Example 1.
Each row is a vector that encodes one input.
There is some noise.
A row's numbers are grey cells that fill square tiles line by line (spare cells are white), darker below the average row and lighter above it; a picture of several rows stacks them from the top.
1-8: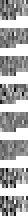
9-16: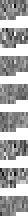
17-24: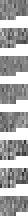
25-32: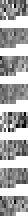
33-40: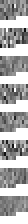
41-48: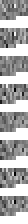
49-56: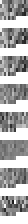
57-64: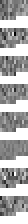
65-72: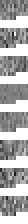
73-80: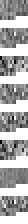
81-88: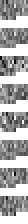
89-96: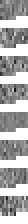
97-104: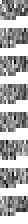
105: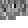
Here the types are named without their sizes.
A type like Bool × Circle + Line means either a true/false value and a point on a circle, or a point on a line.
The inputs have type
Line.
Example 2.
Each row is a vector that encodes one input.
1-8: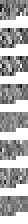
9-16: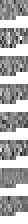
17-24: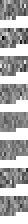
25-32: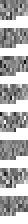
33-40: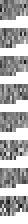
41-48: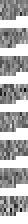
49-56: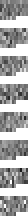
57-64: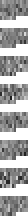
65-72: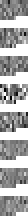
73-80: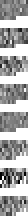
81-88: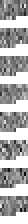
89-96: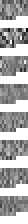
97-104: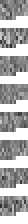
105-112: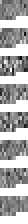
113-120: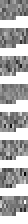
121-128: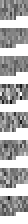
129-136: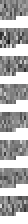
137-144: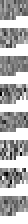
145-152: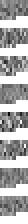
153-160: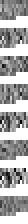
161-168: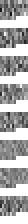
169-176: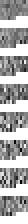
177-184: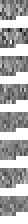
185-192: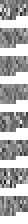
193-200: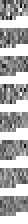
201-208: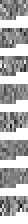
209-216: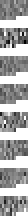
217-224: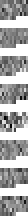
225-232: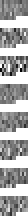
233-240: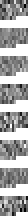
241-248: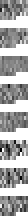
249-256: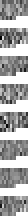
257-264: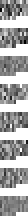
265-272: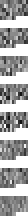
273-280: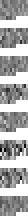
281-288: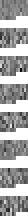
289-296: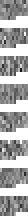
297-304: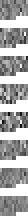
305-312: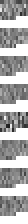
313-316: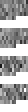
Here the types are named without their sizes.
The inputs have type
Circle.
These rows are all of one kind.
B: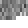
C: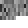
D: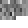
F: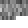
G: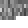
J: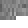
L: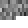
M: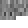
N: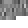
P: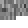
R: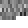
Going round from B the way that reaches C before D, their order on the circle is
B, J, N, C, M, D, P, L, R, G, F.
